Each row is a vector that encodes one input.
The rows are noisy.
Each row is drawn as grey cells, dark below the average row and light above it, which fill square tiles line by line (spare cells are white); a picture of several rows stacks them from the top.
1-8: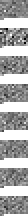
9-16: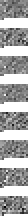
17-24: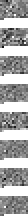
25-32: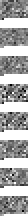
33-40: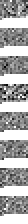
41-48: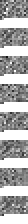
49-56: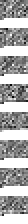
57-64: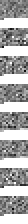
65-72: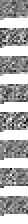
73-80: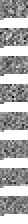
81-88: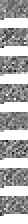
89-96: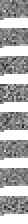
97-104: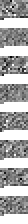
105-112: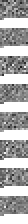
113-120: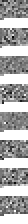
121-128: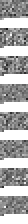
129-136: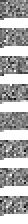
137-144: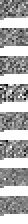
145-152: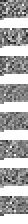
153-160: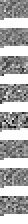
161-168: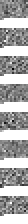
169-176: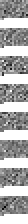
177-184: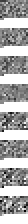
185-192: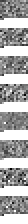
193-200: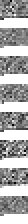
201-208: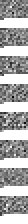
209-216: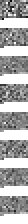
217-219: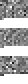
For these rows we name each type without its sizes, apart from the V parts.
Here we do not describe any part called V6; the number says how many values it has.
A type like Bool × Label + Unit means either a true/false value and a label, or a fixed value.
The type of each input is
(Bool × Bool × Bool × Bool + Unit) × V6 + Line.
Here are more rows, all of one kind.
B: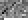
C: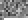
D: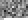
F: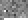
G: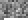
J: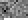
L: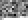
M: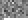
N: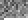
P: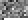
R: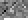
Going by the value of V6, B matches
J and R.
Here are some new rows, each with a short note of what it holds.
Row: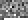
a point on a line
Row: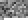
a value of V6
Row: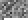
a value of V6
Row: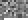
a point on a line
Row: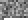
four true/false values and a value of V6
